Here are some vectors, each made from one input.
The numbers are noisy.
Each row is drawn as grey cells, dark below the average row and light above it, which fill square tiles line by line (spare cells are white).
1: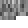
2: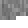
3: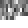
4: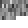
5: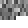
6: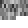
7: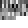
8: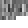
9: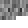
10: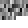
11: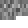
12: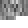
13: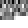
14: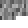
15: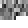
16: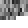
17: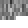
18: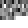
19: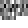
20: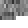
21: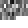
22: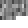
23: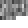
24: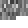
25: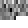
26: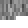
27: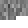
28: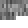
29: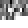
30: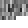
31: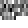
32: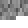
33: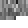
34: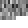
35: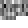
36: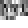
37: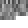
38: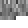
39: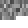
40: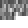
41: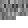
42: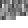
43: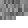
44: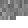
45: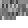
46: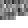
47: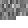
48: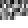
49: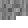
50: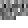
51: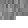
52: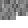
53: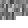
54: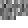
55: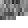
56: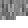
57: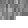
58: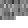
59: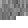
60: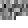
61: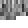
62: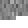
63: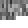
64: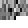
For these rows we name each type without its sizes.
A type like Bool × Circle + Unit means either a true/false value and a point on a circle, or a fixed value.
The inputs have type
Line + Tree.
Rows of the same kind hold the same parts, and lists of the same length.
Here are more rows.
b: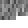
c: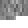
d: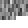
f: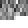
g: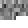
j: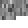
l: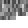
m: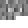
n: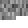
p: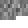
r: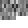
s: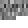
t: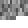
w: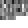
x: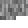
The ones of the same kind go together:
b, c, d, f, g, l, m, n, r, s
j, p, t, w, x

